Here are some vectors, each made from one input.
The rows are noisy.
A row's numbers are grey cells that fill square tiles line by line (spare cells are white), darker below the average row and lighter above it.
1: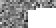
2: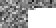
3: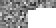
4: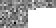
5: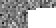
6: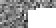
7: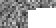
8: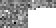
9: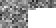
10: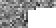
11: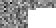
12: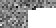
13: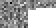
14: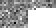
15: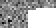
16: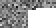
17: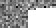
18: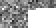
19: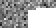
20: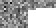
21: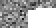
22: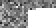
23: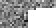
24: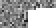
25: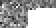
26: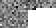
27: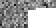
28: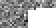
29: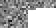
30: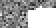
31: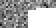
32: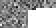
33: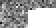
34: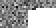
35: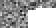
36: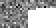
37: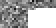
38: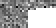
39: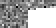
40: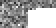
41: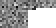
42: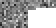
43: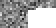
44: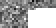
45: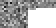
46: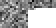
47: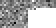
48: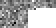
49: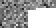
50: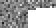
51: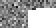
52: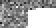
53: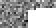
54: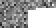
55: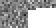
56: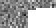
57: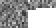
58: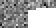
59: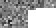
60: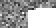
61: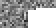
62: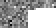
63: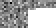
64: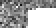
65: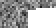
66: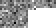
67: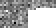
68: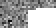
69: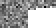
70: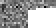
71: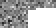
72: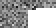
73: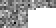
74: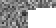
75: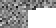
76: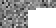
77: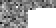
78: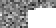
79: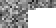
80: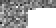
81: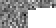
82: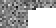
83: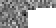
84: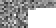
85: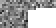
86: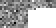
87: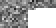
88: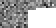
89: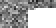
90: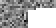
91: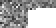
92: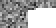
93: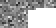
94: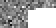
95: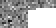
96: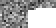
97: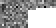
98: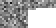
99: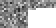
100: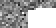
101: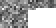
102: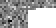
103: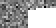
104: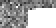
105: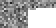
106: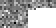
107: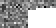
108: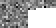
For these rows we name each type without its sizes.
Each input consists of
a label, a point on a line and a true/false value.
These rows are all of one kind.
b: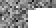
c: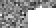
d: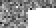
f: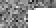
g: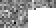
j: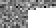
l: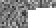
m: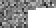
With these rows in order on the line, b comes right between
g and j.
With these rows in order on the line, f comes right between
c and d.
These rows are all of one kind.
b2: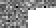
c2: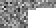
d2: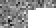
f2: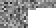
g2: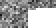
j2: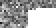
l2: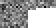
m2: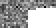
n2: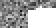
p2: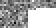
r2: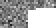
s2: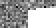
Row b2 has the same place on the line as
c2 and f2.
